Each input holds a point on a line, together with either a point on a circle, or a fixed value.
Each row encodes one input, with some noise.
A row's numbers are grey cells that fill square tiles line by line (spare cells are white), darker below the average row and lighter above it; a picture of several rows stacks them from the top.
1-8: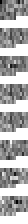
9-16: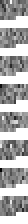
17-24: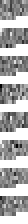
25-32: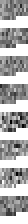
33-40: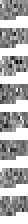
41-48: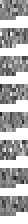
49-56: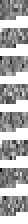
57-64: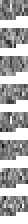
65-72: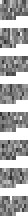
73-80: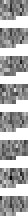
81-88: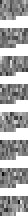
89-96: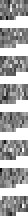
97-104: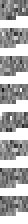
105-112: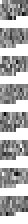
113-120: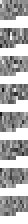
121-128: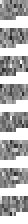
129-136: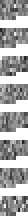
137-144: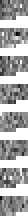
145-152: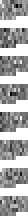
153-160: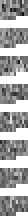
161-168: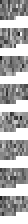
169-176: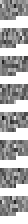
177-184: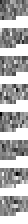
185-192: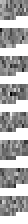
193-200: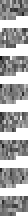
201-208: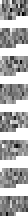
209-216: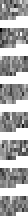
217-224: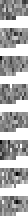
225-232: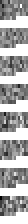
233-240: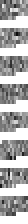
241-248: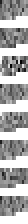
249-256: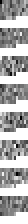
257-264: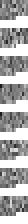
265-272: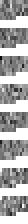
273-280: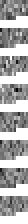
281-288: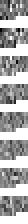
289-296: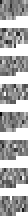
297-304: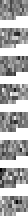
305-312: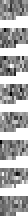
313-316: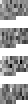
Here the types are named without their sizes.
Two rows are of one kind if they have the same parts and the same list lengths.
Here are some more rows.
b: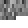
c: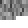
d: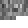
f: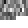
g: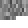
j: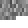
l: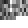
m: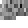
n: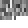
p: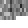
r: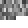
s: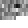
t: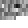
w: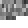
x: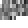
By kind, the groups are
b, d, f, l, n, r, w, x
c, g, j, m, p, s, t

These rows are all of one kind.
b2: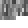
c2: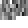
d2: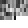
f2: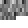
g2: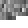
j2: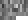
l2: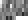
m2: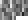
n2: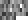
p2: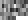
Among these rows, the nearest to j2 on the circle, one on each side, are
b2 and l2.
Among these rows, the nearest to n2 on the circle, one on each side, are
b2 and p2.
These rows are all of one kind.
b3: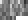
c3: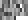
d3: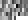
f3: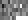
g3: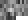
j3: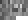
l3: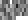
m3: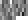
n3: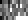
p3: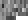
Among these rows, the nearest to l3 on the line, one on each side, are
c3 and m3.
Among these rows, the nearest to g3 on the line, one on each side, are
b3 and p3.
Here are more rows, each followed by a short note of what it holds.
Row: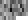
a point on a line
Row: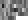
a point on a circle and a point on a line
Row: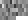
a point on a line
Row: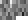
a point on a circle and a point on a line
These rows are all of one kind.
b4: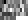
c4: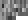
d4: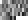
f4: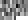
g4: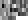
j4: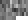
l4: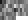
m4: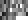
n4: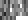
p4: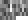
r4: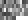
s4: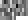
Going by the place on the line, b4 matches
d4, n4, p4 and r4.
